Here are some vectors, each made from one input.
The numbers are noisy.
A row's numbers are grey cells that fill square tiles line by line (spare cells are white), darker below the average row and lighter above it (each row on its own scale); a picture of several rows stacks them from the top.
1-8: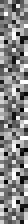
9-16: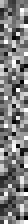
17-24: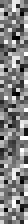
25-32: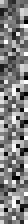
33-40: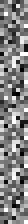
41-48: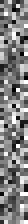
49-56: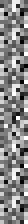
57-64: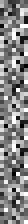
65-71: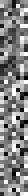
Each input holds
either a point on a 6-point line, or a point on a 10-point line.
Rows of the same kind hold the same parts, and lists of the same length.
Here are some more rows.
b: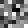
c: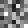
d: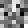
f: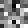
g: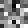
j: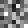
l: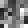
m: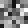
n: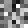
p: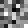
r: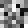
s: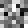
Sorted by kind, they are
b, c, f, g, j, l, m, n, p
d, r, s

